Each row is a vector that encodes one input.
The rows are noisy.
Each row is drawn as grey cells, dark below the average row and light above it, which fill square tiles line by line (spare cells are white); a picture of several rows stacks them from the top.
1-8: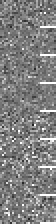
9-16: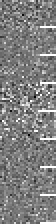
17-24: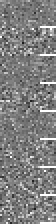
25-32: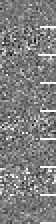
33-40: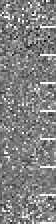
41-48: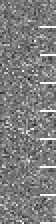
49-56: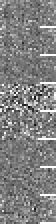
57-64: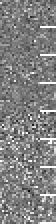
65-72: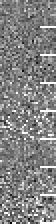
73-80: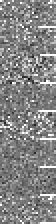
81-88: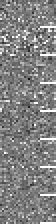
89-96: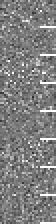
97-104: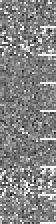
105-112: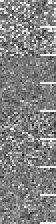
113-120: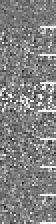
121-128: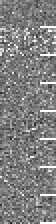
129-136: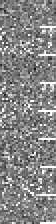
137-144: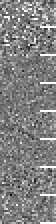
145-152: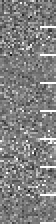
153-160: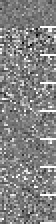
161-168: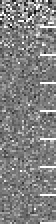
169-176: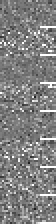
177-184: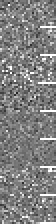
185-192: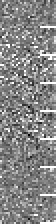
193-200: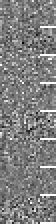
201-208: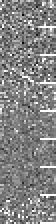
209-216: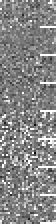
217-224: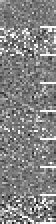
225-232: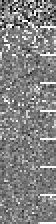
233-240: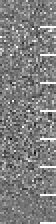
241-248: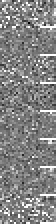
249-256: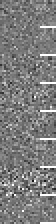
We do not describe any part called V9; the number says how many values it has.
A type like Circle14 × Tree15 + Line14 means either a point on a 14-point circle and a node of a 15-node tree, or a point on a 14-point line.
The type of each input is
((Circle6 + Unit) × V9 + Line10) × Label4 + Line8.
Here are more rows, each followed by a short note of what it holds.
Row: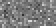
one of 4 labels and a value of V9
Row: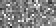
a point on an 8-point line
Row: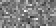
a point on a 6-point circle, one of 4 labels and a value of V9
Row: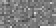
a point on a 6-point circle, one of 4 labels and a value of V9
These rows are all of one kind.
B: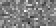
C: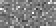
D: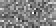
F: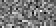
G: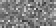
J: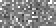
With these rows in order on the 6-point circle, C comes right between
F and J.
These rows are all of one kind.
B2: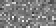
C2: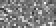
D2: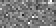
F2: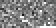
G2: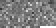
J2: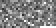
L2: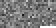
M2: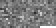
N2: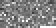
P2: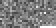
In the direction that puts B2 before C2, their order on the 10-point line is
D2, M2, B2, G2, N2, C2, L2, P2, J2, F2.
